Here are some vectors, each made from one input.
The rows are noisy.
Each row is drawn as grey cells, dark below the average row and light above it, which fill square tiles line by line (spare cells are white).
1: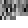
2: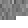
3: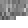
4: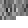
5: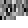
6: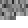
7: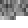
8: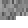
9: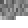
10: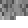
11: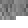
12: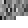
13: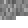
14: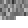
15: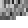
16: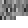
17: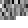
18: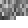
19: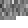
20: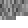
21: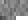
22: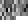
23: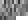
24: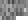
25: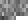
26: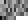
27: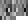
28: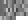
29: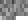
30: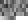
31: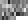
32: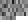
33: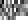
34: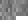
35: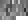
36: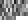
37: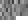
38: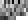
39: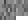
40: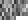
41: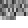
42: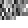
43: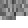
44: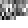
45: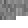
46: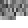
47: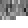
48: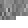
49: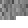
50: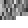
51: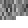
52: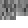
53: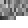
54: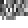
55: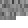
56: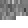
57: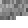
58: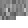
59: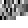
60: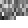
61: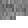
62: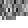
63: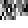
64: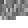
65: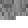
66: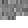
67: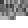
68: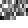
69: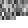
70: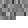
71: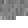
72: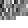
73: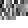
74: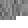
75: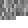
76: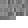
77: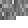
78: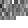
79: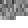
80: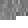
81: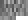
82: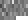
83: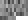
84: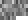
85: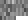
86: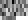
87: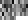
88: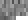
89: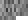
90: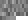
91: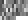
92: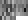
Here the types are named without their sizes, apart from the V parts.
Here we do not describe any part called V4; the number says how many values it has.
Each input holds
a list of items, each a point on a circle and a value of V4.
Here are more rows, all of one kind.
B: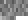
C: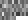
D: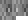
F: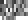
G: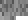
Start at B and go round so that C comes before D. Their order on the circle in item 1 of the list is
B, C, D, F, G.
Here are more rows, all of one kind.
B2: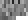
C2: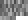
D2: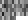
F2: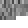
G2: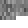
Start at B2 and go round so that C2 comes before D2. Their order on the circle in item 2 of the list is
B2, C2, F2, G2, D2.
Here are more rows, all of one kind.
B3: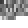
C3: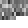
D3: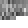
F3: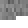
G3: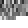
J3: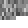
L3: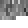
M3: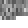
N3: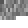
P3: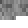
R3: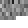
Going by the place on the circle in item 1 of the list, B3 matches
N3, P3 and R3.
